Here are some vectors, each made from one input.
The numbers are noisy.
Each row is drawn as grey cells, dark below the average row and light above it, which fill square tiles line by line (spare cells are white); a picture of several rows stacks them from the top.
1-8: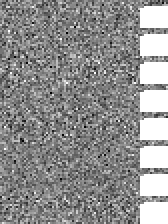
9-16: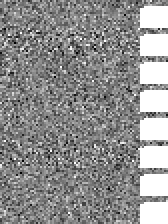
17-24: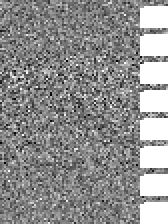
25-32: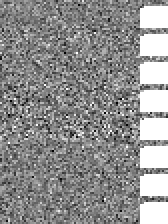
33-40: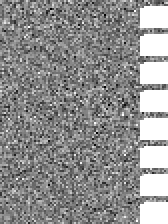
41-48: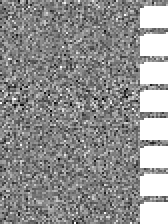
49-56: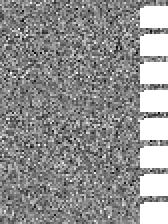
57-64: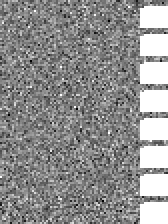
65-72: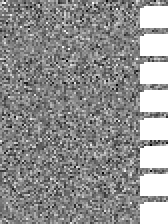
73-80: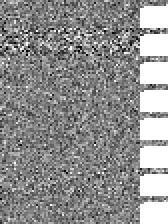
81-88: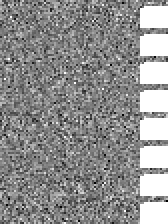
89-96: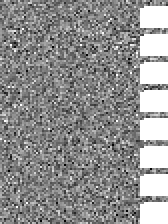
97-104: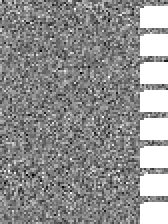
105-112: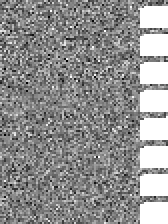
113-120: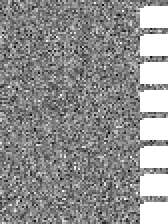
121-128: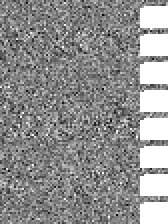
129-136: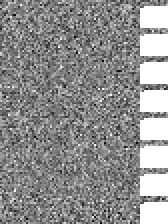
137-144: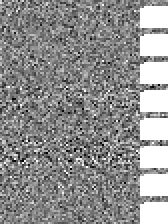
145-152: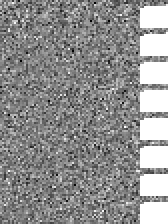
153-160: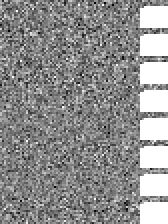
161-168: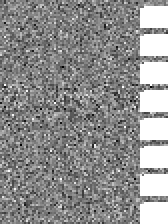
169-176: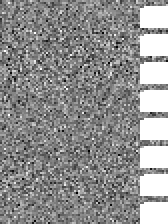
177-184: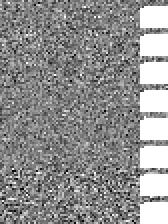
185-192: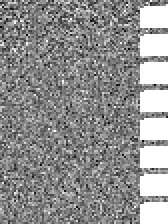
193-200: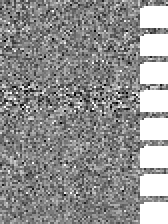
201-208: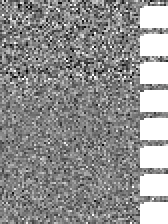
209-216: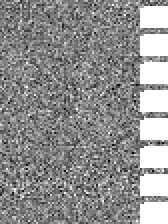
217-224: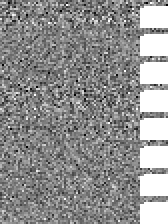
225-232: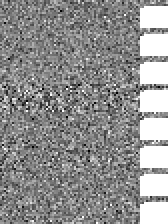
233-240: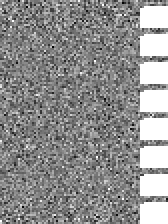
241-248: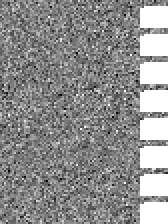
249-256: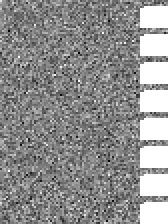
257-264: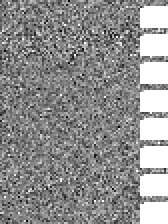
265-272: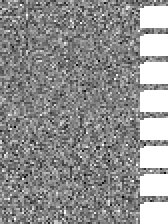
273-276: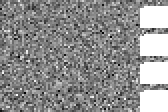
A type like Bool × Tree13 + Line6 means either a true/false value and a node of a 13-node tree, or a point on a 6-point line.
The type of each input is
Tree8 × Tree9 × Tree9 × Tree9 × (Tree11 + Unit).
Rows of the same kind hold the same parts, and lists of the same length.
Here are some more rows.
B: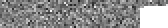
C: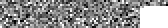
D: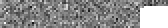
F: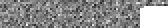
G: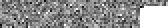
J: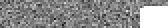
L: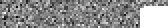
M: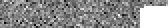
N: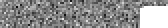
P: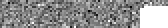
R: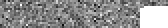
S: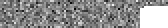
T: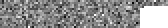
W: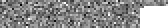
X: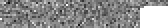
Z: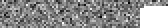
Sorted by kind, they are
B, L, M, P, S, T, W, Z
C, D, F, G, J, N, R, X

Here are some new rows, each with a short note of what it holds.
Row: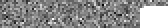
a node of an 8-node tree, a node of each of three 9-node trees and a node of an 11-node tree
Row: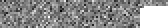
a node of an 8-node tree, a node of each of three 9-node trees and a node of an 11-node tree
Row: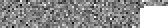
a node of an 8-node tree, a node of each of three 9-node trees and a node of an 11-node tree
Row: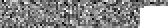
a node of an 8-node tree, a node of each of three 9-node trees and a node of an 11-node tree
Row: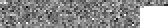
a node of an 8-node tree and a node of each of three 9-node trees
